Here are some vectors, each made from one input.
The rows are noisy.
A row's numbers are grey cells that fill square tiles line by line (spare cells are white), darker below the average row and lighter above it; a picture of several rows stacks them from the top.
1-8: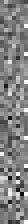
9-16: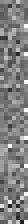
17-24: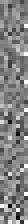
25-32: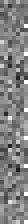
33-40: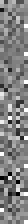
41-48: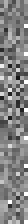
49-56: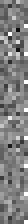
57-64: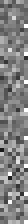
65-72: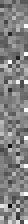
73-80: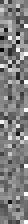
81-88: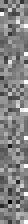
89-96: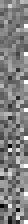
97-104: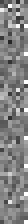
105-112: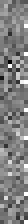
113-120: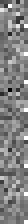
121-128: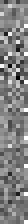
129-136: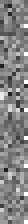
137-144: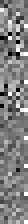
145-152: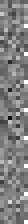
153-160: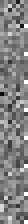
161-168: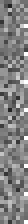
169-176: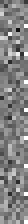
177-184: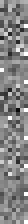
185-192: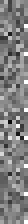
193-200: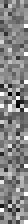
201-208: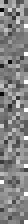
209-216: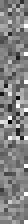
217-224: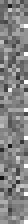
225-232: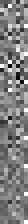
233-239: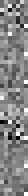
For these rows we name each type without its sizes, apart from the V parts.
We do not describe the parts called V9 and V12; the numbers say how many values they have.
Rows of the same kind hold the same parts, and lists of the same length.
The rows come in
2 kinds.
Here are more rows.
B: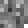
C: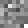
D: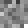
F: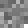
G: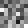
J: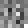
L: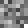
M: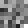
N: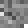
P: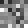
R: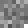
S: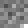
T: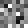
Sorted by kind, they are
B, C, F, L, M, R
D, G, J, N, P, S, T

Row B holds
a label, a true/false value and a value of V9.
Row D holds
a value of V9 and a value of V12.
